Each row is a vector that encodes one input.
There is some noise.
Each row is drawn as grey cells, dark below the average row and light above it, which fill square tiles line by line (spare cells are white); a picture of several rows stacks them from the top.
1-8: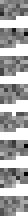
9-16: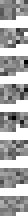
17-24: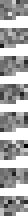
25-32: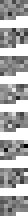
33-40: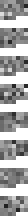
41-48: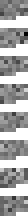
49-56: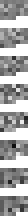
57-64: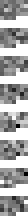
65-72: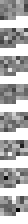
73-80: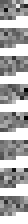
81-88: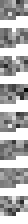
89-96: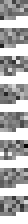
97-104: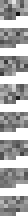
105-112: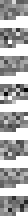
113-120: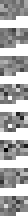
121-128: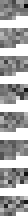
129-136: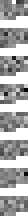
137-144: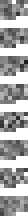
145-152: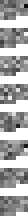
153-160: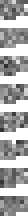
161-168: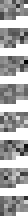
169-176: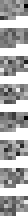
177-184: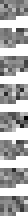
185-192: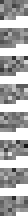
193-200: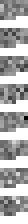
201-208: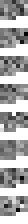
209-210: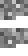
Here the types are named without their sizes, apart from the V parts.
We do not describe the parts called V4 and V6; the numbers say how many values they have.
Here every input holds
a point on a line, together with either a point on a circle and a true/false value, or a value of V4 and a value of V6.
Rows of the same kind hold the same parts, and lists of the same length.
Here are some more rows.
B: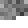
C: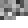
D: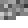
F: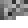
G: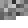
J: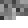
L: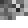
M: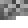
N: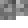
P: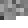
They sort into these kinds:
B, F, G, J, M, N, P
C, D, L

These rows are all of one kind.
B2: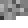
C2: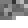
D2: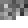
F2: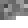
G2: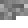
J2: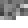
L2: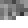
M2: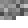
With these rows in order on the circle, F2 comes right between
C2 and M2.
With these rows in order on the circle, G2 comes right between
B2 and J2.
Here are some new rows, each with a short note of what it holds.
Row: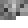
a point on a line, a value of V4 and a value of V6
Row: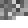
a point on a line, a value of V4 and a value of V6
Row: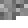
a point on a circle, a point on a line and a true/false value
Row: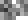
a point on a line, a value of V4 and a value of V6
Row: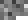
a point on a circle, a point on a line and a true/false value
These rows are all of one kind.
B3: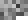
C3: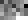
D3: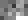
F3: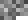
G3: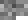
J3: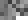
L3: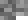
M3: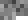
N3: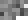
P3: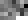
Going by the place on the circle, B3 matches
D3, G3 and N3.
